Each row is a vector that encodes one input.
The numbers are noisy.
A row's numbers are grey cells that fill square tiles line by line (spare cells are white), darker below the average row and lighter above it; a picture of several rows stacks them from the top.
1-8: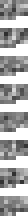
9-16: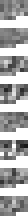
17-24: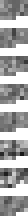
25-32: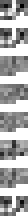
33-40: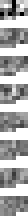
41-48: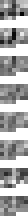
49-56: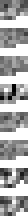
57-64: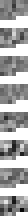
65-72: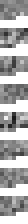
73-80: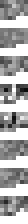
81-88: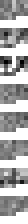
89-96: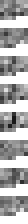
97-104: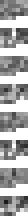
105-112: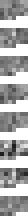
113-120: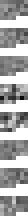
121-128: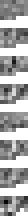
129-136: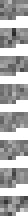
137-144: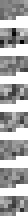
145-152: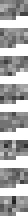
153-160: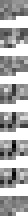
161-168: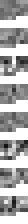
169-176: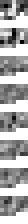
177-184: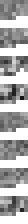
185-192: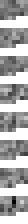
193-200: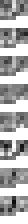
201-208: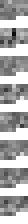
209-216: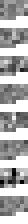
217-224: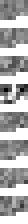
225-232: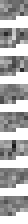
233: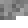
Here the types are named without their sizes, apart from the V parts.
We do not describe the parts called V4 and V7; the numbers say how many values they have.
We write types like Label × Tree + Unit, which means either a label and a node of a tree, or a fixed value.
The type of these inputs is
List(Line) × (Tree × V4 + V7).
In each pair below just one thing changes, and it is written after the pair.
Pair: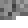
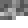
the place on the line in item 2 of the list
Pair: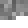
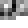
the node of the tree
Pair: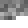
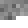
the place on the line in item 1 of the list
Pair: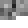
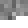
the place on the line in item 1 of the list
